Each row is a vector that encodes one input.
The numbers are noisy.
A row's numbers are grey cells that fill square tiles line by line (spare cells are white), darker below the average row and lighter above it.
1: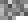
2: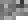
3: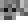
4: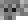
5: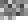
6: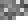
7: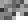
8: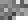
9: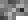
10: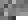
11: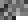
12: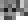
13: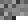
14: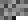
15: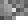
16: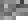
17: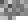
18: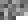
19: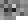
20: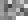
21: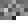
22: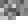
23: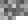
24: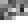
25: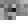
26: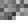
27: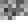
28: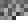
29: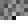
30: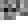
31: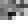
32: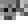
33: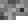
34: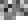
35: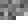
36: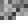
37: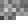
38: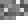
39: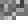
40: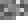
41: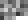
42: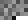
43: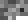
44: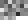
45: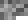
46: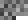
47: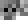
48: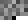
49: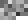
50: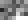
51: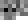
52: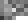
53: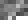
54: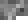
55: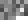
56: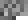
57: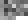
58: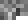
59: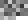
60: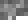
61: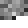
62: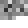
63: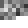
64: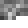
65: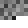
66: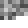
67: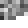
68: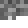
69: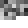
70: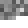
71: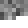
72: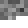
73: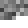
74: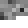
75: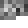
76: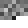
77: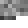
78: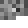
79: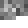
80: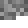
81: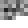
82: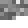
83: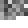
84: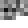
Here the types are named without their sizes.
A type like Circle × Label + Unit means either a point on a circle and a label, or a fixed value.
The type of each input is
Line + Tree.
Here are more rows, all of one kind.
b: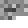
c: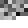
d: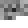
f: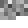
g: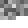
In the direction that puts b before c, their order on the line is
d, b, g, c, f.
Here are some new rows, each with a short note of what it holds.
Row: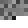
a node of a tree
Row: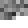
a node of a tree
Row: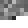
a node of a tree
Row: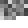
a point on a line
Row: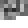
a point on a line
